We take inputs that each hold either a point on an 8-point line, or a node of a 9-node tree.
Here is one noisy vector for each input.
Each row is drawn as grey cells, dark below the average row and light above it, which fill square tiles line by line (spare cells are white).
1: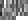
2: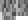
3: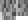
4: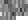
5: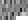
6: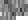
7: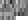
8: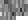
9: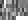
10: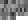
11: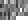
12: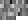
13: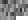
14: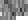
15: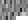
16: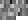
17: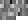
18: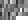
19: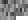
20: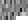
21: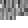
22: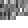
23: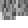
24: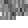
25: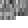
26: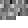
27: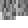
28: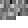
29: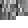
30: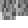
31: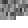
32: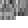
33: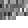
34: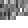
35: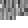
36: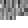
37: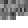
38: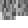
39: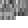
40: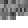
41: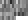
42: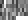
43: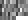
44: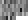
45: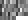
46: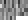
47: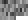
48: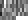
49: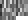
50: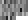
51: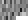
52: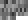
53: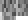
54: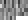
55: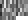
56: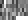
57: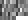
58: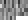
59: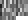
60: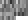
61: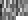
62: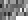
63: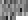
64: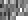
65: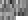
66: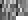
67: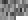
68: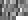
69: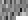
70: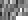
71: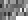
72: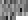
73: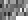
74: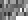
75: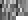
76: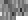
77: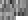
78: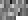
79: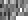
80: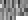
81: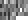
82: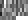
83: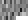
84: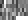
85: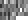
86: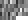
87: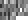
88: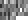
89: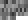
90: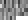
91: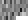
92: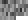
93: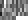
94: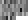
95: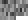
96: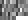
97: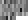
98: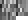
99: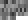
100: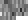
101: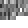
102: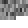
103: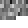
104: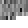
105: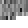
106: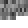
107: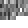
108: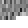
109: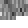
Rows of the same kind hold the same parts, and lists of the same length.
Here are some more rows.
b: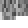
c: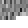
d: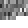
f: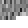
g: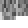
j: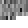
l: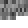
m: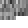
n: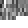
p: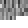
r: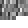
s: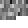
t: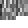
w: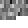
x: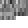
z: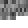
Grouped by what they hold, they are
b, c, f, g, j, l, m, p, s, w, x, z
d, n, r, t

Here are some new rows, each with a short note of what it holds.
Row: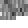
a node of a 9-node tree
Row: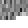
a node of a 9-node tree
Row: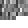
a point on an 8-point line
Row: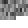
a node of a 9-node tree
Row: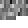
a node of a 9-node tree
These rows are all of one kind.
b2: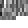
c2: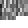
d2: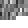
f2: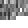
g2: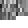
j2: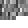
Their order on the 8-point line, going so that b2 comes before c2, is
b2, c2, g2, j2, d2, f2.
